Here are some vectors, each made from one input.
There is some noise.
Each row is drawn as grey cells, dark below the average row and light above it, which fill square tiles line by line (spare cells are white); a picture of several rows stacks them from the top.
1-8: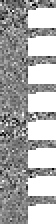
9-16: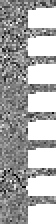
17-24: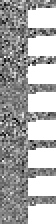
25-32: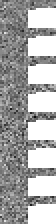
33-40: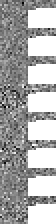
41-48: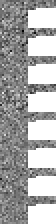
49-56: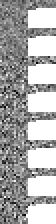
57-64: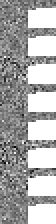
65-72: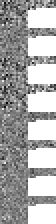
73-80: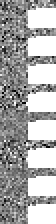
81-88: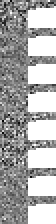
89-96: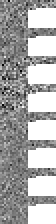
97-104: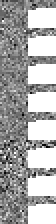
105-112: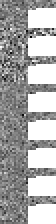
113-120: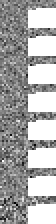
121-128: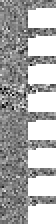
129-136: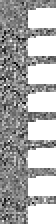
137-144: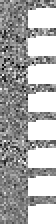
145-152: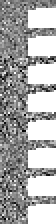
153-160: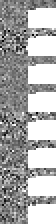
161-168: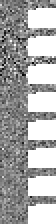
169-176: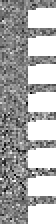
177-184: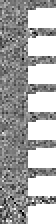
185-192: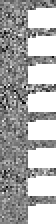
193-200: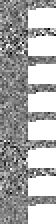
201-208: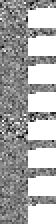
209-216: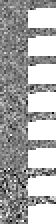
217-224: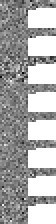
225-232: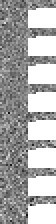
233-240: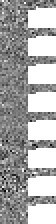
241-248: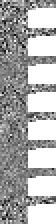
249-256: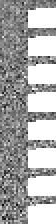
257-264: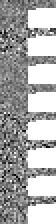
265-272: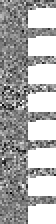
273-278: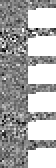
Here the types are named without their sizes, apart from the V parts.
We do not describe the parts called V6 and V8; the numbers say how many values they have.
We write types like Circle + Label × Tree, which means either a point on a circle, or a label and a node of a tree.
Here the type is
(Bool × Circle + V8) × V6 + Label.
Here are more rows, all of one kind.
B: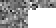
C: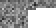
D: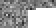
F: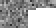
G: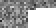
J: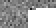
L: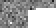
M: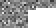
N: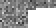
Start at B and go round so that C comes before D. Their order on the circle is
B, F, J, L, N, C, M, G, D.
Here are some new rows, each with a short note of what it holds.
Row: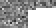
a value of V6 and a value of V8
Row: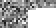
a label
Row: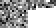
a label
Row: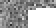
a point on a circle, a true/false value and a value of V6
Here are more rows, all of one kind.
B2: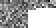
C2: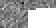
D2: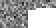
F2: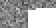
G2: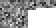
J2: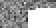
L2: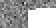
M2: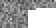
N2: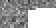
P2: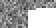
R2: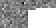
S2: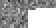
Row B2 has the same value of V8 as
F2 and N2.
